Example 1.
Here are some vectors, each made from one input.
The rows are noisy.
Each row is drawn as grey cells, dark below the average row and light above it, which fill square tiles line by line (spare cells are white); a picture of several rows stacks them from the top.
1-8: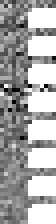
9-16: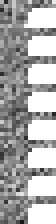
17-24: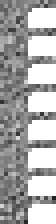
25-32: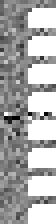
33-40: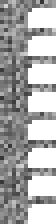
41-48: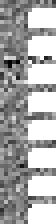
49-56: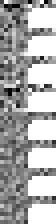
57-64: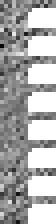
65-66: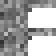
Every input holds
a list of up to two points on a 5-point circle.
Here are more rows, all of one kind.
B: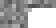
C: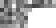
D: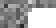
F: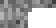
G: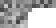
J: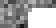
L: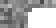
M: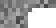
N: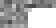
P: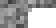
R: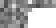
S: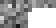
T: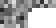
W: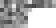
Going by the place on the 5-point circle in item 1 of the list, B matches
J, N and P.
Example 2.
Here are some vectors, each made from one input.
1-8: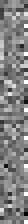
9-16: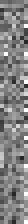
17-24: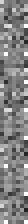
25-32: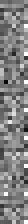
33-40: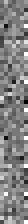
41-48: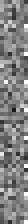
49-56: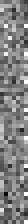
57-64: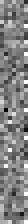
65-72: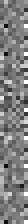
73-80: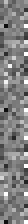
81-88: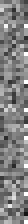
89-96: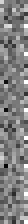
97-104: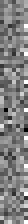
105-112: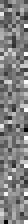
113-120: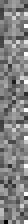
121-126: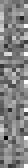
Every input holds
either a point on an 11-point circle, or a point on a 16-point circle.
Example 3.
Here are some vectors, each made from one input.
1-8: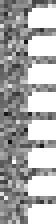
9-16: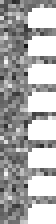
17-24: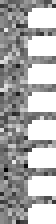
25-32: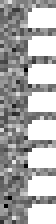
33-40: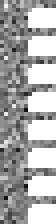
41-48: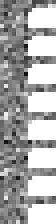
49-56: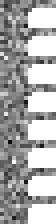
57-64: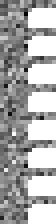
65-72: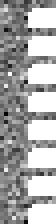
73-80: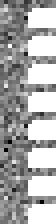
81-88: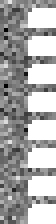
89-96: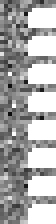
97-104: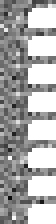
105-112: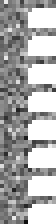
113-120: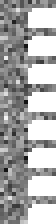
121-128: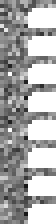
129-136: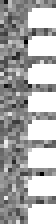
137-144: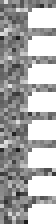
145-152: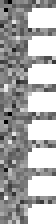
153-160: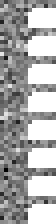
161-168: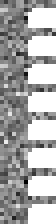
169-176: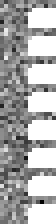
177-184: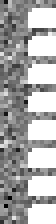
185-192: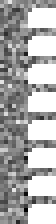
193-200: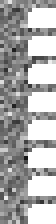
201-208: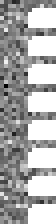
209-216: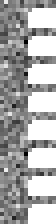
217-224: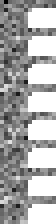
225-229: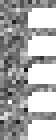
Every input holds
either a point on an 18-point circle, or one of 9 labels.
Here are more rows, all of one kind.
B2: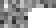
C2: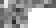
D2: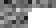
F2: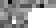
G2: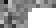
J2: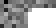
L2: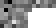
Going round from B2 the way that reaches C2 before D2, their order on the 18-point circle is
B2, C2, G2, J2, L2, F2, D2.
